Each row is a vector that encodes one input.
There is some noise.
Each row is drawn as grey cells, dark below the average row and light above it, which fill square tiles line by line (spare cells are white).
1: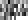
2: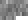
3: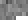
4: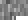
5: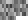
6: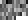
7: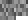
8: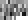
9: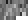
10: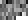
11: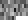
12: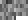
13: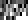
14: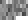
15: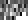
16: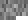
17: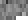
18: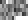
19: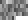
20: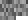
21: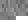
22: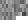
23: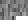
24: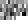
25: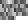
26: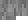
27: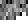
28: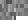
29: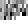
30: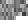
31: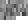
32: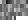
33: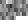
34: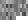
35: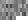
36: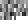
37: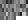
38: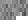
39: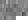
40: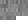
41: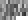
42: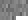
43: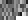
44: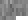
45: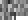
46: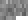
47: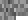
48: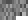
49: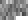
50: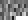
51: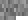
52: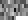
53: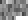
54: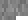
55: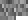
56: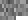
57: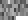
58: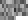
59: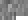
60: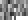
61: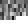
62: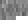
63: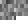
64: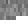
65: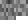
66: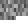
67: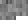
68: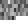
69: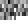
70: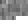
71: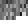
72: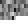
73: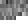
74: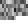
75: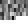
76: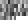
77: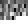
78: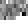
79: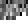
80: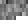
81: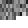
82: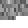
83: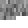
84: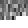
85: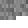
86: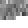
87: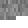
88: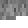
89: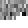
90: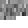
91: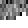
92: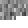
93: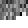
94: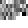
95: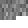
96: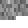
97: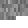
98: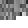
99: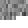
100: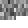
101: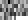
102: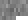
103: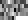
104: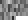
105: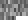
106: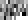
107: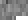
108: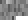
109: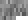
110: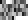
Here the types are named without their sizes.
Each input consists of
a true/false value, together with either a fixed value, or a node of a tree.
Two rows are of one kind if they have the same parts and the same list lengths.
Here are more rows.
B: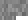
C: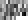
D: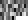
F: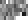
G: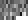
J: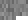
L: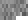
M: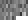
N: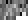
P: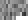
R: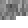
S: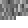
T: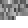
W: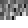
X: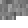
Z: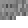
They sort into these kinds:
B, D, F, G, J, L, M, N, P, T, W, X
C, R, S, Z

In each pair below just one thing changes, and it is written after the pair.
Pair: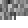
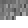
the true/false value
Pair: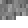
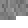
the node of the tree
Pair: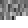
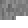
the node of the tree
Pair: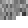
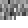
the true/false value
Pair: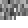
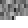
the node of the tree
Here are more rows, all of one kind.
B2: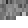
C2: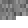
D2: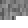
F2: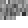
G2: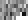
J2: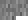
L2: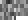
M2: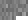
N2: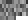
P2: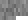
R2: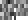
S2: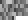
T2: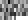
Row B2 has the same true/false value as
G2, L2 and R2.
